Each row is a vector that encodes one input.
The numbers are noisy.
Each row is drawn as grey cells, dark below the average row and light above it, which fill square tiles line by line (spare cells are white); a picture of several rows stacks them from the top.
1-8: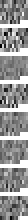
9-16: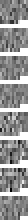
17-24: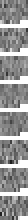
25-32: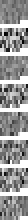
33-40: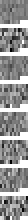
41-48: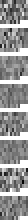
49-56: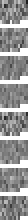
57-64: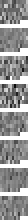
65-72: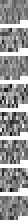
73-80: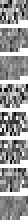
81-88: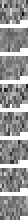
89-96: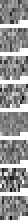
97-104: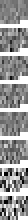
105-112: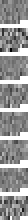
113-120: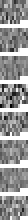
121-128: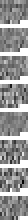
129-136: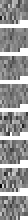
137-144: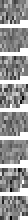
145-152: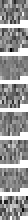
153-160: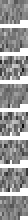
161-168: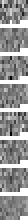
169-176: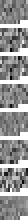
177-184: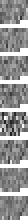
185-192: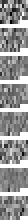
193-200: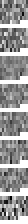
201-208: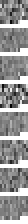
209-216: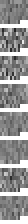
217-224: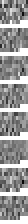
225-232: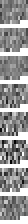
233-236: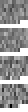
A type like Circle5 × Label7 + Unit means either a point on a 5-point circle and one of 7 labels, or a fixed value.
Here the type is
Bool × (Line5 + Line8) + Line6.
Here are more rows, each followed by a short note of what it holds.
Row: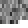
a point on a 6-point line
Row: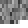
a point on a 6-point line
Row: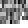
a point on a 6-point line
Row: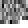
a point on a 6-point line
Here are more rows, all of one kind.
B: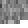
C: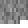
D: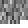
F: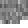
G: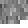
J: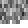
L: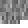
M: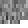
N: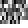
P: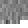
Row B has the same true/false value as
G, J and M.
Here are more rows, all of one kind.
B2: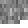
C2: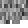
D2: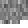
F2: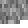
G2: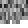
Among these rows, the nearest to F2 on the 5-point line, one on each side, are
D2 and G2.
